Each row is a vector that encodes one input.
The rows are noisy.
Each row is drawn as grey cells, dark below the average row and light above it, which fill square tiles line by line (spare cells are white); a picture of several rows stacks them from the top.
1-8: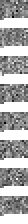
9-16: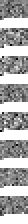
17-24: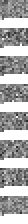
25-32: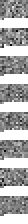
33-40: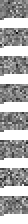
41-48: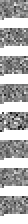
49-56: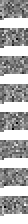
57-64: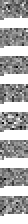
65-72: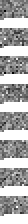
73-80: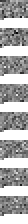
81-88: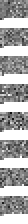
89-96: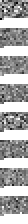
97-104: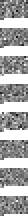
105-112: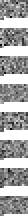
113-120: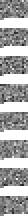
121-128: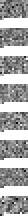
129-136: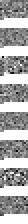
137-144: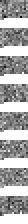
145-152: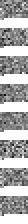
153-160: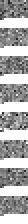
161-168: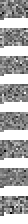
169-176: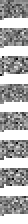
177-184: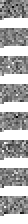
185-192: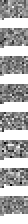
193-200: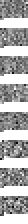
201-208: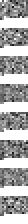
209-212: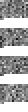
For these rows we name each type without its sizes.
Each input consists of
a point on a line, together with either a point on a line, or four true/false values.
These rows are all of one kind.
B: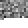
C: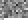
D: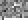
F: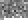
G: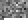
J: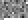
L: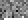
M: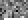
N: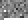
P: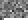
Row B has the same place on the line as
L and M.
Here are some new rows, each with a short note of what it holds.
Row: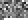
a point on a line and four true/false values
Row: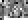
a point on each of two lines
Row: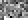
a point on each of two lines
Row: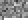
a point on a line and four true/false values
